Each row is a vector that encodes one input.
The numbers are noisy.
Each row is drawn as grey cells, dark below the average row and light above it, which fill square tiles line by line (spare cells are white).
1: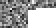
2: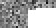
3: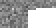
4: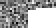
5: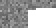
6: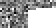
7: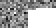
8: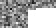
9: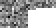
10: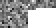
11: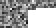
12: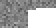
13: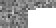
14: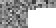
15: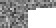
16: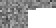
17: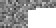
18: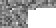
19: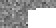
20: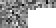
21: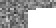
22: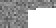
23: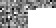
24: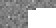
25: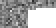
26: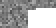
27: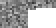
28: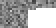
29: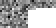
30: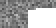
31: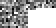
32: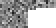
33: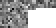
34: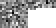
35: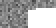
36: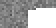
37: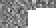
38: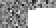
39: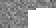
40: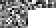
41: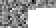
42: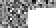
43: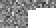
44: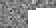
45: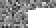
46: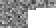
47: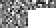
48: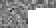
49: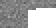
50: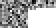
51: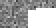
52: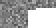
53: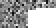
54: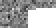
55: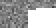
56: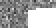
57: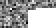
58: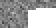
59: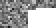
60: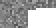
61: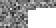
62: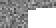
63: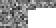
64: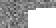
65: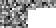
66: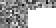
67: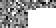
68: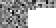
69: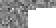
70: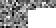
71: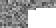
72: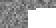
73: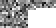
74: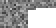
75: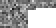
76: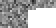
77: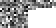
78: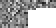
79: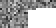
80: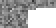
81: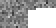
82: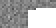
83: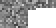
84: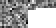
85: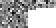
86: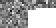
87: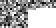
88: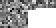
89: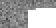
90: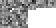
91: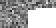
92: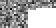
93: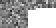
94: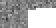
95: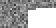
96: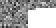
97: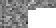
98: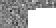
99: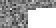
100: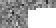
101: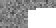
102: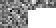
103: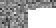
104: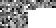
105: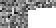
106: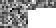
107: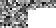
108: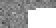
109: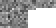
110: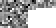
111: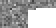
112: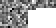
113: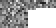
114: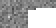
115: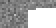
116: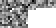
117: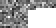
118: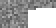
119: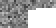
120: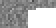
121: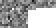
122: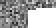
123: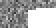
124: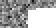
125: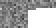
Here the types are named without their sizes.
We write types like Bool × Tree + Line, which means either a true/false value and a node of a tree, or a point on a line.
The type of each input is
Line × Tree.
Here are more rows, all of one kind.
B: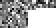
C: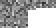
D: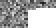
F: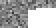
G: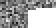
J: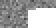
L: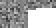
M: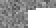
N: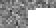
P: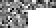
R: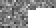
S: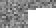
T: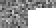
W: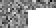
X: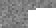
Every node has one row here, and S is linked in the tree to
L.
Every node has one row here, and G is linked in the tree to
R.
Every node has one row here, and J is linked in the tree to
B and N.
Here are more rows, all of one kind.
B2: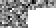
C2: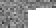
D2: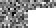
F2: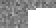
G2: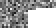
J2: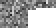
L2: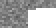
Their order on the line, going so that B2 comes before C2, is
B2, L2, D2, J2, F2, C2, G2.
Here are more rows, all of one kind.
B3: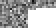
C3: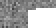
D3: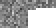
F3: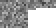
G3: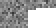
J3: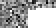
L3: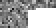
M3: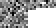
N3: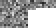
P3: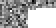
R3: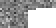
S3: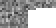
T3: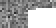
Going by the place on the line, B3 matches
F3, L3, P3 and T3.
